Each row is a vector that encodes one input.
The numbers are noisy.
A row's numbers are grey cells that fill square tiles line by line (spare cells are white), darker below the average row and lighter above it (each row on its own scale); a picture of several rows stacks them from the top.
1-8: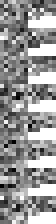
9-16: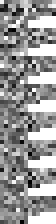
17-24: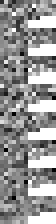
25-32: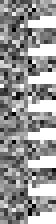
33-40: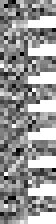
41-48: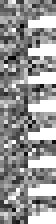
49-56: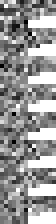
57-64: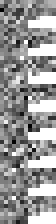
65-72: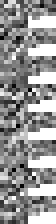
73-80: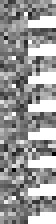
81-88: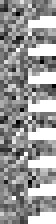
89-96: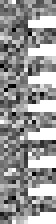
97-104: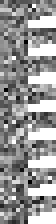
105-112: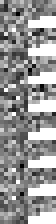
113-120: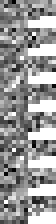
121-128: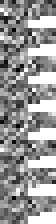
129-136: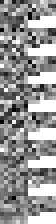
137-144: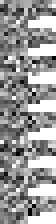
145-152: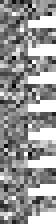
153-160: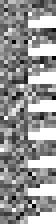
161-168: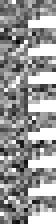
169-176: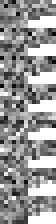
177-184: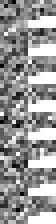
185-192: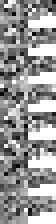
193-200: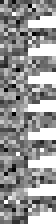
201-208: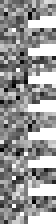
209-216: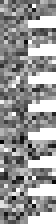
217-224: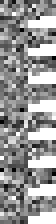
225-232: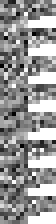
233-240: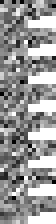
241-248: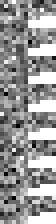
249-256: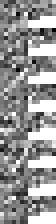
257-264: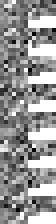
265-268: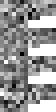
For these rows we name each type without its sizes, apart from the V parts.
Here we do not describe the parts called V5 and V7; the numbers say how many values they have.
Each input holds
a true/false value, together with either a point on a line and a value of V5, or a value of V7.
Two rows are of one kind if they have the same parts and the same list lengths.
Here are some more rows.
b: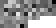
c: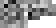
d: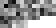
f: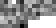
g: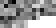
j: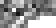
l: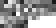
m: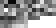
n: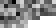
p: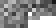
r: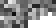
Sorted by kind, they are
b, f, l, p, r
c, d, g, j, m, n

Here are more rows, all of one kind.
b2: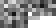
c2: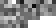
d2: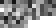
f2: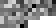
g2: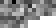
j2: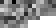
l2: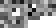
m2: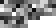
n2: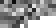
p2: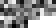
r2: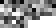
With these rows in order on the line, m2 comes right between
c2 and j2.
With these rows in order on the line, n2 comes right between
b2 and g2.
